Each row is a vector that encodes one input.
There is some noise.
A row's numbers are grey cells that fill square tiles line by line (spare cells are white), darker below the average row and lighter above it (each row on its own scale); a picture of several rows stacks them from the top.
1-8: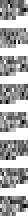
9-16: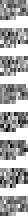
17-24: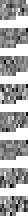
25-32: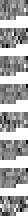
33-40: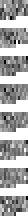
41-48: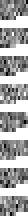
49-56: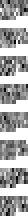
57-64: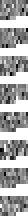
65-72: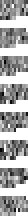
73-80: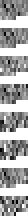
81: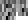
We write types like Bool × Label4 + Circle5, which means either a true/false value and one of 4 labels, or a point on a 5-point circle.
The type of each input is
Bool × Bool × Bool × Bool + Line5.
